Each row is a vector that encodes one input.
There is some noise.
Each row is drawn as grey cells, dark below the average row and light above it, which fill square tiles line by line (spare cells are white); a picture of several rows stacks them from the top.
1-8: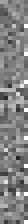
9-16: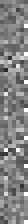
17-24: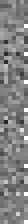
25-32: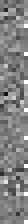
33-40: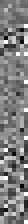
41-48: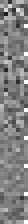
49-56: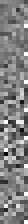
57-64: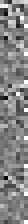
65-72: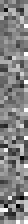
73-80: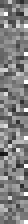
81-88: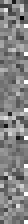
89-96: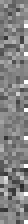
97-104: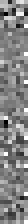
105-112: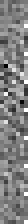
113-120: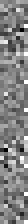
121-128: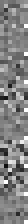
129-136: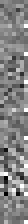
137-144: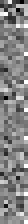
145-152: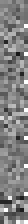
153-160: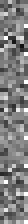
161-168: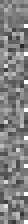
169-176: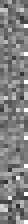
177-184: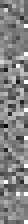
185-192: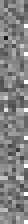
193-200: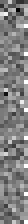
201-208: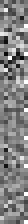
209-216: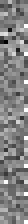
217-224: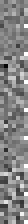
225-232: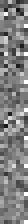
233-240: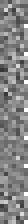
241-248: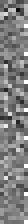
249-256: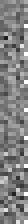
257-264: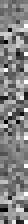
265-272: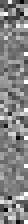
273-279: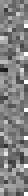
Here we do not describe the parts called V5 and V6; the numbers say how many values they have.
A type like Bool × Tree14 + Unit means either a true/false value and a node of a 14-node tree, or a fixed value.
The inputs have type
Circle10 × V5 + Label11 × (Line9 + V6).
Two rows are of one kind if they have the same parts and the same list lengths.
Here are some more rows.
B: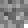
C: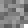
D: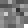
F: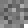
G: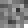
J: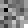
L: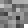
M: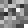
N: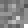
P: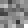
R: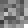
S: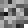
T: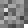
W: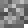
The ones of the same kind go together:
B, F, G, P
C, D, J, N, S, T, W
L, M, R

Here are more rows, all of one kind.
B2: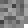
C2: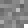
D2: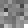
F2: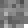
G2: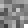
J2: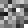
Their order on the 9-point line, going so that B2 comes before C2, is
B2, G2, F2, J2, D2, C2.
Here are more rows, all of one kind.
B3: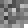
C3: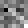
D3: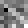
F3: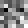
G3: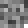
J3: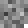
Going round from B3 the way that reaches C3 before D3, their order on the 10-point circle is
B3, J3, F3, G3, C3, D3.
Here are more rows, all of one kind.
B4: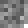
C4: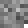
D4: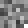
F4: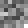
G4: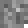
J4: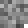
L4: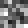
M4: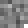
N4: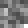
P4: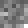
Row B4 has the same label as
L4, M4, N4 and P4.
